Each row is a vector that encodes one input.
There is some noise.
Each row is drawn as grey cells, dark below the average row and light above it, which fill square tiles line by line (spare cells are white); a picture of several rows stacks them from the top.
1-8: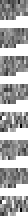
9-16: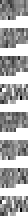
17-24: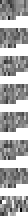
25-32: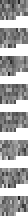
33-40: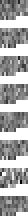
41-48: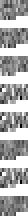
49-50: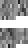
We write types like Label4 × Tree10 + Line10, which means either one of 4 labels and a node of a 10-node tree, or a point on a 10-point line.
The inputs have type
Bool × Circle5 + Unit.
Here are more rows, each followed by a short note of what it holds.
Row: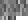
a point on a 5-point circle and a true/false value
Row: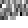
a fixed value
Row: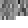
a point on a 5-point circle and a true/false value
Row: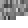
a point on a 5-point circle and a true/false value
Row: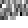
a fixed value
